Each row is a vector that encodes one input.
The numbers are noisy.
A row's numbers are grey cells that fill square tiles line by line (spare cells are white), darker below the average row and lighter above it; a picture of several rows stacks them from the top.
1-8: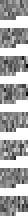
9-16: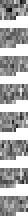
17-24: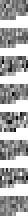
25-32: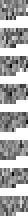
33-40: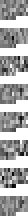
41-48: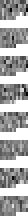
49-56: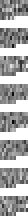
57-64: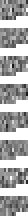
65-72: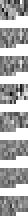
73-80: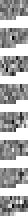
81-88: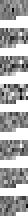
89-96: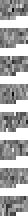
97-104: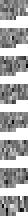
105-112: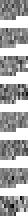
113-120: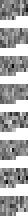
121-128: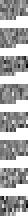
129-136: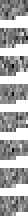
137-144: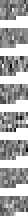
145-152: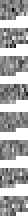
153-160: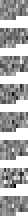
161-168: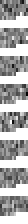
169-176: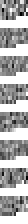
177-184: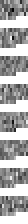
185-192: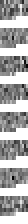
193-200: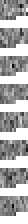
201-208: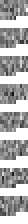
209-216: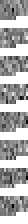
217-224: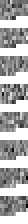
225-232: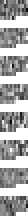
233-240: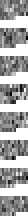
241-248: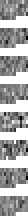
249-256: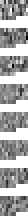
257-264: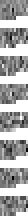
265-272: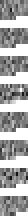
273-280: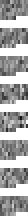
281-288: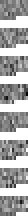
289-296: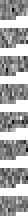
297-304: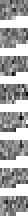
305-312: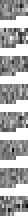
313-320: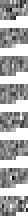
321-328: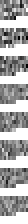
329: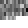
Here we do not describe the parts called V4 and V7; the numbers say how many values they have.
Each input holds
either a fixed value, or two labels (each one of 6), or four true/false values, or a value of V4 and a value of V7.
